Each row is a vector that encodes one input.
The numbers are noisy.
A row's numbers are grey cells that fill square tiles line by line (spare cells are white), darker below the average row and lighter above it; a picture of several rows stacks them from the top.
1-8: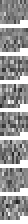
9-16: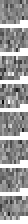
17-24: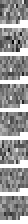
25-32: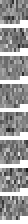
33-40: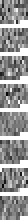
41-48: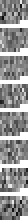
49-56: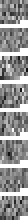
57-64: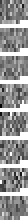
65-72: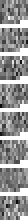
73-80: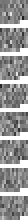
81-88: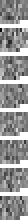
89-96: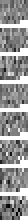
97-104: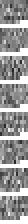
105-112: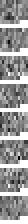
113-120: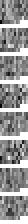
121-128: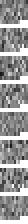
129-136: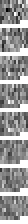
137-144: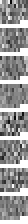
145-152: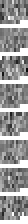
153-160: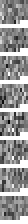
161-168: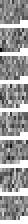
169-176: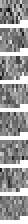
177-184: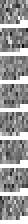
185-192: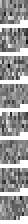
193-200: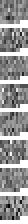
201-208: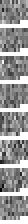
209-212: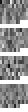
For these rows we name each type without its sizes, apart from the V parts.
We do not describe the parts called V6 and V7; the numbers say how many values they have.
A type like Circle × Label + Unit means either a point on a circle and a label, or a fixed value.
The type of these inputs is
Bool × Label + Line × V6 × V7.
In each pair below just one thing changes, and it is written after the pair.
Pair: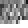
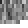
the place on the line
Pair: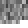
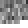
the place on the line
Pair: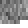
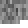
the value of V7
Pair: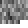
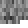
the value of V6
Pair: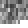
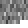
the place on the line
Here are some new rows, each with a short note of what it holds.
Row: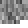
a point on a line, a value of V6 and a value of V7
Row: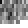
a point on a line, a value of V6 and a value of V7
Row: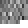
a point on a line, a value of V6 and a value of V7
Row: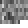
a point on a line, a value of V6 and a value of V7
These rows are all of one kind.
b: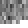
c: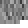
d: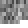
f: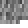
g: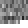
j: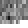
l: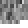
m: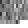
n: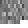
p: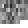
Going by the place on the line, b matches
c, f and l.
